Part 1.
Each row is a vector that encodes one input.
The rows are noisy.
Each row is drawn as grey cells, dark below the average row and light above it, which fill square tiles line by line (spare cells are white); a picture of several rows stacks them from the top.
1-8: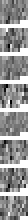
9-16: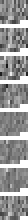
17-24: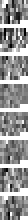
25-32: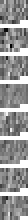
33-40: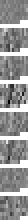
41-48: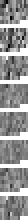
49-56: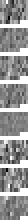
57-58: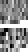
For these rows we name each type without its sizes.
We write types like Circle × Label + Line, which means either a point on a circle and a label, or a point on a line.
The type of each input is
Bool × Bool × Bool × Bool × Tree + Unit.
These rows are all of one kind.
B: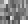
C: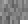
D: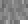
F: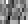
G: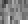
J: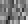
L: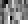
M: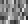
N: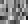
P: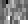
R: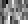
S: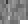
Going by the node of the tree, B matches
C, J and L.
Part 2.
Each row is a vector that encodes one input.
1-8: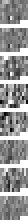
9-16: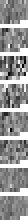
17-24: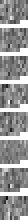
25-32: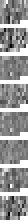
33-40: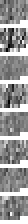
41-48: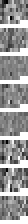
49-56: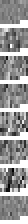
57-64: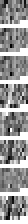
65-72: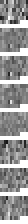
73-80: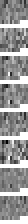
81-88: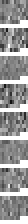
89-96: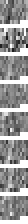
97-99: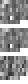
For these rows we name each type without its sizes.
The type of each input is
Bool × (Tree + Unit).
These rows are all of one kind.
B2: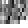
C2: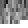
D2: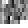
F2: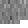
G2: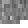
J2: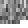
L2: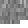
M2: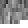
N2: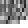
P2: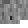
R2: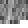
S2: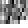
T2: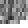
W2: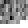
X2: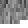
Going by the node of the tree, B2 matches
D2, F2, M2 and W2.
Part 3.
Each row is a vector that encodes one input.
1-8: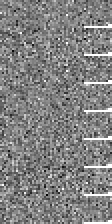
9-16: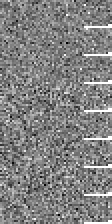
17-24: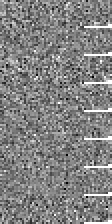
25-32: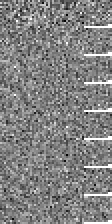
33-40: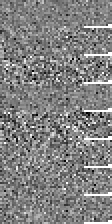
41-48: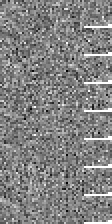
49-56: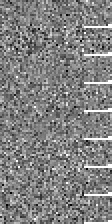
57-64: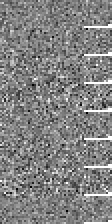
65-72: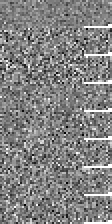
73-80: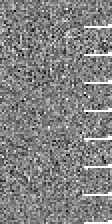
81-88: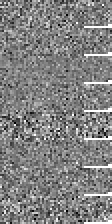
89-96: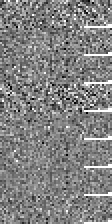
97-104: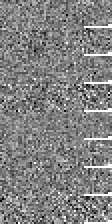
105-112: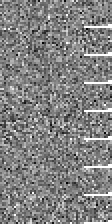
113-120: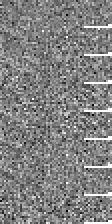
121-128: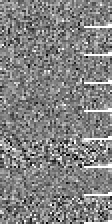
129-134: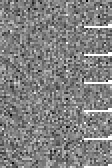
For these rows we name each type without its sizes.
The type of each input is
(Bool × Bool × Bool + Unit) × Line × Line.
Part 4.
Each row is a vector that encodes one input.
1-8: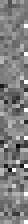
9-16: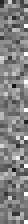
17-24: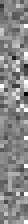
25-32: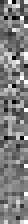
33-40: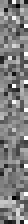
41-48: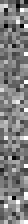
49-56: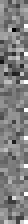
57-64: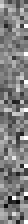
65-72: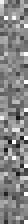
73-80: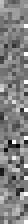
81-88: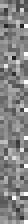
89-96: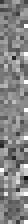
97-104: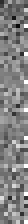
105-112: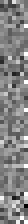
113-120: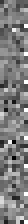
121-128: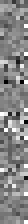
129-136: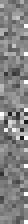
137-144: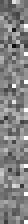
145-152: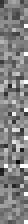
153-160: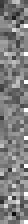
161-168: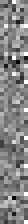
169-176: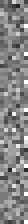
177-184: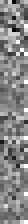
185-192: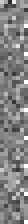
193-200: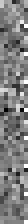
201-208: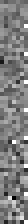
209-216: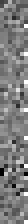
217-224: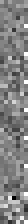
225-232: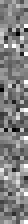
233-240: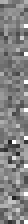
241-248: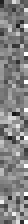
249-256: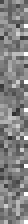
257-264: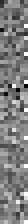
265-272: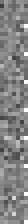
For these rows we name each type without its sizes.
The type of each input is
Label × Line.
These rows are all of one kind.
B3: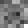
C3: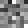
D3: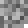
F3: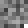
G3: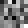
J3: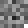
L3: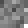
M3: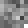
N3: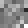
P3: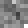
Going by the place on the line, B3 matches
F3, N3 and P3.
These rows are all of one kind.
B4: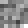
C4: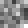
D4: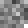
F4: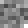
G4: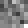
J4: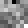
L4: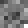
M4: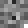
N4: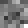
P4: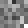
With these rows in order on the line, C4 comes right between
B4 and J4.
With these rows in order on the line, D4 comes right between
B4 and F4.
